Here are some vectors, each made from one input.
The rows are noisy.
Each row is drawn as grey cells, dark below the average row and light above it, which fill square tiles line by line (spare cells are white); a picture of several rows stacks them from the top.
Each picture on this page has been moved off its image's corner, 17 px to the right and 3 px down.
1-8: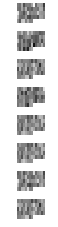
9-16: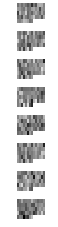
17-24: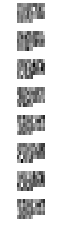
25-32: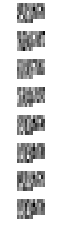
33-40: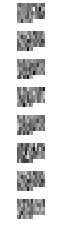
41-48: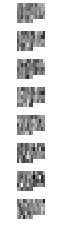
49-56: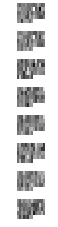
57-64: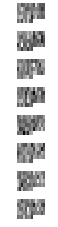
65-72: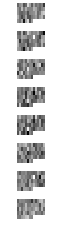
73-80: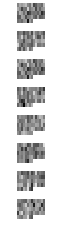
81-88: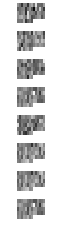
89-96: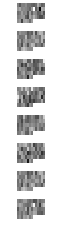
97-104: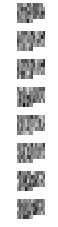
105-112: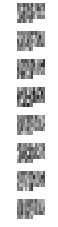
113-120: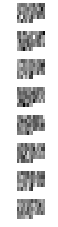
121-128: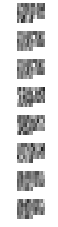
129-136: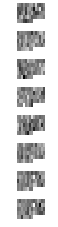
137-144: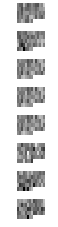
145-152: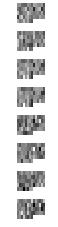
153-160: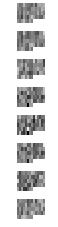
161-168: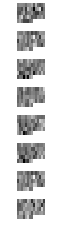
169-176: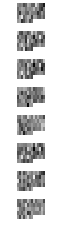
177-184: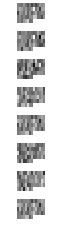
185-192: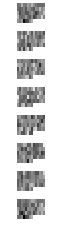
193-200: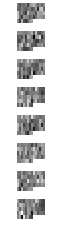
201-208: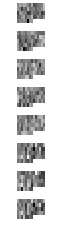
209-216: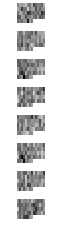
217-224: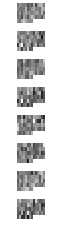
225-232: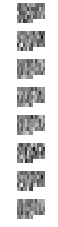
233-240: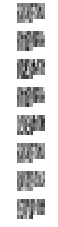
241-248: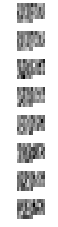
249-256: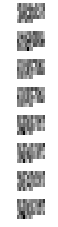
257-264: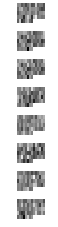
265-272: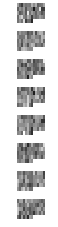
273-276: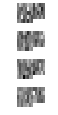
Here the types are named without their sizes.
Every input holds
a point on a line, together with either a point on a circle and a true/false value, or a fixed value.
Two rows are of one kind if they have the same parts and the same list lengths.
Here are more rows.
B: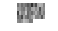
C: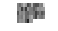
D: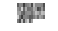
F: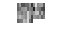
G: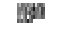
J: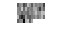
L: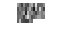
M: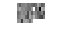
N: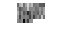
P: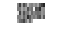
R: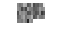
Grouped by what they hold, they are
B, C, M, R
D, F, G, J, L, N, P

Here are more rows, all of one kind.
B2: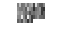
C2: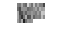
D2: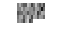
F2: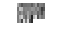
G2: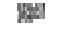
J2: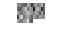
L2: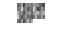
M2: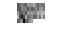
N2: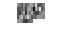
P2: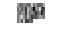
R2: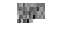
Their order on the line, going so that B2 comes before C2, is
B2, R2, P2, N2, M2, C2, G2, J2, D2, F2, L2.
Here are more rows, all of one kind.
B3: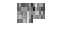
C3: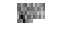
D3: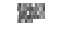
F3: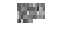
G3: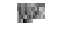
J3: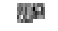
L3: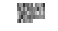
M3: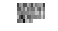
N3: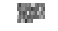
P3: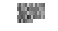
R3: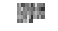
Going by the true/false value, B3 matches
J3 and R3.
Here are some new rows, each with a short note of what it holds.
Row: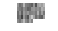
a point on a line
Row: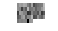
a point on a line
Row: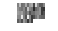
a point on a circle, a point on a line and a true/false value
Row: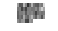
a point on a line
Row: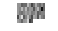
a point on a circle, a point on a line and a true/false value
